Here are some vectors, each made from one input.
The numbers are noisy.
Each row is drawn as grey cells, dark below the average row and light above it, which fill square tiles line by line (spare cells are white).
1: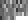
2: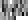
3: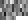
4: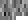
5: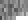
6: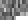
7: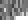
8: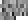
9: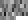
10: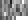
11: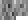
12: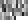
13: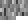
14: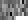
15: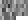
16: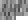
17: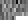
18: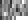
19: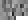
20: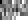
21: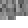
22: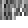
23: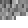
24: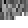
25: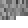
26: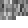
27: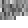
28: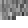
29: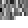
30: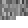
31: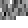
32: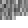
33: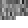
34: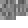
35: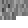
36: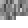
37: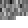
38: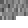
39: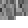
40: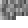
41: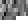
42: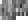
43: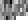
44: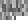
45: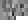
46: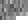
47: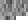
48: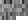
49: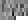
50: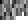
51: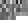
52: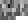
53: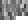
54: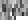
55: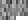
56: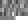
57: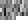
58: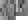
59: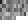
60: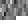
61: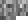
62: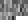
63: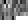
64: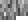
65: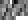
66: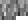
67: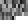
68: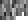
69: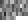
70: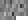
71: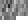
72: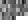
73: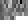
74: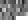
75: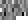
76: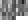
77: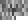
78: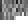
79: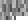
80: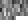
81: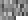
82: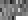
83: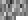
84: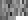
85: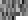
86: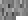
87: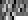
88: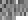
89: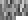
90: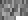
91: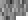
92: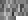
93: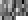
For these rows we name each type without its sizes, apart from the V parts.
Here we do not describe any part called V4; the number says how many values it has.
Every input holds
a value of V4, together with either a label, or a point on a line.
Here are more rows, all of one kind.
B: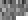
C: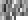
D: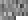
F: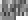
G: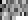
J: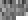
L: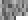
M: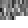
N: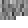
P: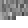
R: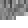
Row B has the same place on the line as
J and L.
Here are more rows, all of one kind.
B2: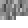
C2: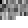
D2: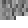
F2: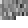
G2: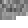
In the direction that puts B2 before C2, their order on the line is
G2, D2, B2, F2, C2.
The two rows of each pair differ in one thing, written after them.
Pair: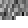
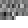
the value of V4
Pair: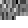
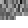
the value of V4
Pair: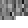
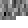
the label
